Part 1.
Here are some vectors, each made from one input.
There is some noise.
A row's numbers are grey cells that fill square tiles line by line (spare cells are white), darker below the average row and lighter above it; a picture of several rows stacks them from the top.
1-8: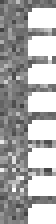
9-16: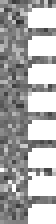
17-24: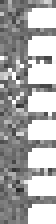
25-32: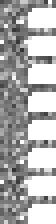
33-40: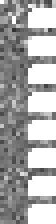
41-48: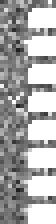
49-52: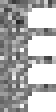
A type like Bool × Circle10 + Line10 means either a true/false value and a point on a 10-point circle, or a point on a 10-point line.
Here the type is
Tree9.
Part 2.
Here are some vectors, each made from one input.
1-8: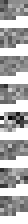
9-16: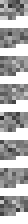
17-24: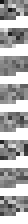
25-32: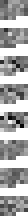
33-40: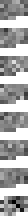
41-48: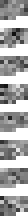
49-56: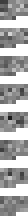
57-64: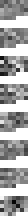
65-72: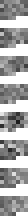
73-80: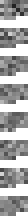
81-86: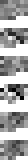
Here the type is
Bool × Bool × Bool × Bool.
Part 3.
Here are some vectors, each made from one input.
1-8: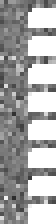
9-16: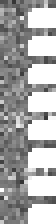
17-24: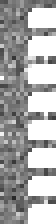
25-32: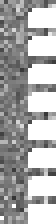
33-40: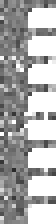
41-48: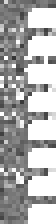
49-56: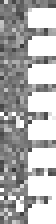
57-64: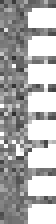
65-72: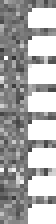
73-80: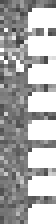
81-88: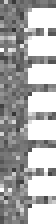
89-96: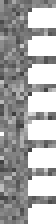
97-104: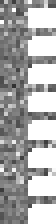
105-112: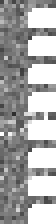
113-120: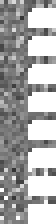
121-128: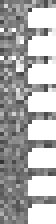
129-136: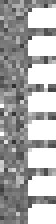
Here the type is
Bool × Bool × Bool × Bool.
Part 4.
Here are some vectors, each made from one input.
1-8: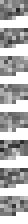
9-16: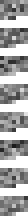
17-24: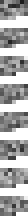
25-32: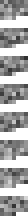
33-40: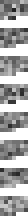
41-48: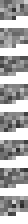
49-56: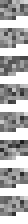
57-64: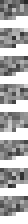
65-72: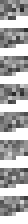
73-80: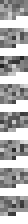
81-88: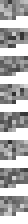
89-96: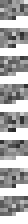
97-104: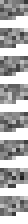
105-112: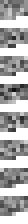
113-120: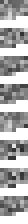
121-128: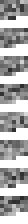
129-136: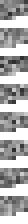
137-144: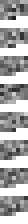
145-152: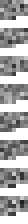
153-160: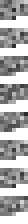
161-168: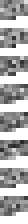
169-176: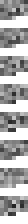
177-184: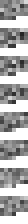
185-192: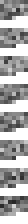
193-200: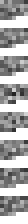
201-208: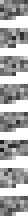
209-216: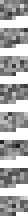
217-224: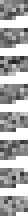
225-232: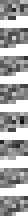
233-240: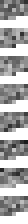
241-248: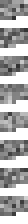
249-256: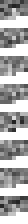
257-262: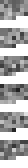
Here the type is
Line8.
